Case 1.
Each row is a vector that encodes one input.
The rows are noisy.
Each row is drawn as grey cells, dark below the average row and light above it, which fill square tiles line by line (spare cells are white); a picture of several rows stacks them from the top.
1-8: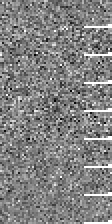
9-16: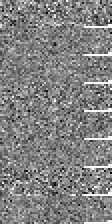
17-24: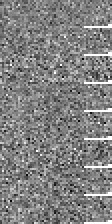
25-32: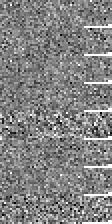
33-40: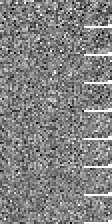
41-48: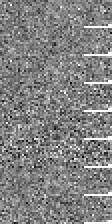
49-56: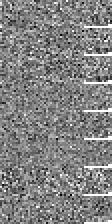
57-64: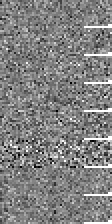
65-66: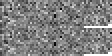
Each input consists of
a point on a 6-point line, together with either a fixed value, or a node of a 9-node tree.
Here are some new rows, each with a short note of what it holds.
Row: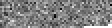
a point on a 6-point line
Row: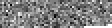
a point on a 6-point line
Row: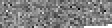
a point on a 6-point line
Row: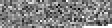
a point on a 6-point line
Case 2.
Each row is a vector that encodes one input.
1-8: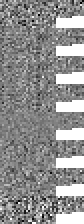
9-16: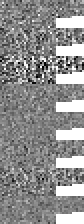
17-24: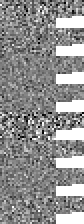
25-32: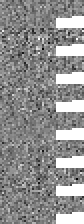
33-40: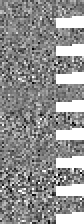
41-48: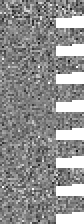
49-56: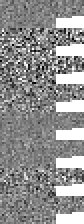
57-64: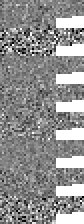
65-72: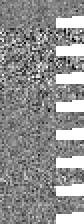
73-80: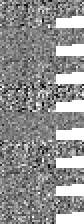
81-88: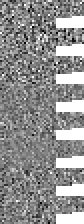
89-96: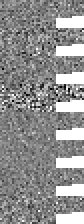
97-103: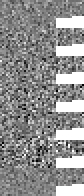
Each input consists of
a list of up to two points on a 13-point circle.
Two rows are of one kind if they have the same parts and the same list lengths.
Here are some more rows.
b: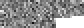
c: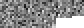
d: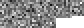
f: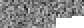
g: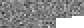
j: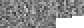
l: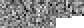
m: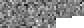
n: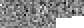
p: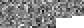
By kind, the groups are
b
c, d, f, l, n, p
g, j, m

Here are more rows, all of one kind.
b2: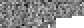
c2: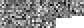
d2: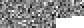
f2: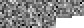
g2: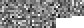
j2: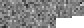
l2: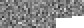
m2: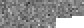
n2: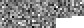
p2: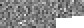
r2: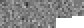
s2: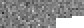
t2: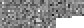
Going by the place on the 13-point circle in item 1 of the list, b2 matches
n2 and r2.
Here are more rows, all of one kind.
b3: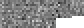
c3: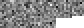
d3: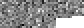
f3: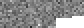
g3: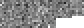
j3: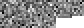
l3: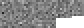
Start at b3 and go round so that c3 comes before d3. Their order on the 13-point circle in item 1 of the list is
b3, g3, c3, l3, j3, d3, f3.
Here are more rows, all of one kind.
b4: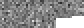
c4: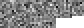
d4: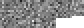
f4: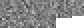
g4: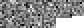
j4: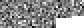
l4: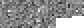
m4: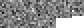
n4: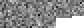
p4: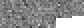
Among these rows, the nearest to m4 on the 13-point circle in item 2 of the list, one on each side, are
c4 and d4.
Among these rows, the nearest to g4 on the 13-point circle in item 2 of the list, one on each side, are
d4 and j4.
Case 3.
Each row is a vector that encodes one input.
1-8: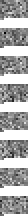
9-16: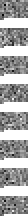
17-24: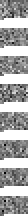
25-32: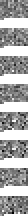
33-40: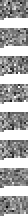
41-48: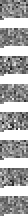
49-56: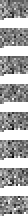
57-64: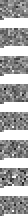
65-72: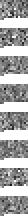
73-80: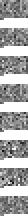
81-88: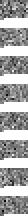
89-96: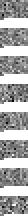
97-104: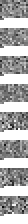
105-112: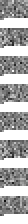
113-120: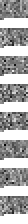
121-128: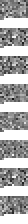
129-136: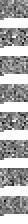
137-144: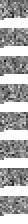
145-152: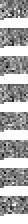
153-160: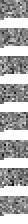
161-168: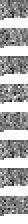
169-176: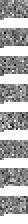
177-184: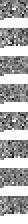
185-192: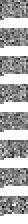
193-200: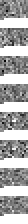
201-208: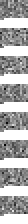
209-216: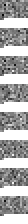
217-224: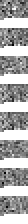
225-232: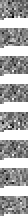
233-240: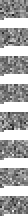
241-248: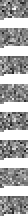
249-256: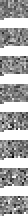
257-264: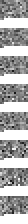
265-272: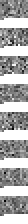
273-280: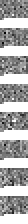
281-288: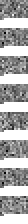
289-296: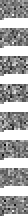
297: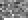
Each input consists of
either a point on a 16-point circle, or a fixed value, or three true/false values.
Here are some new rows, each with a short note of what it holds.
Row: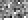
a fixed value
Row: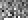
three true/false values
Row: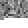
a point on a 16-point circle
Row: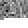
a point on a 16-point circle
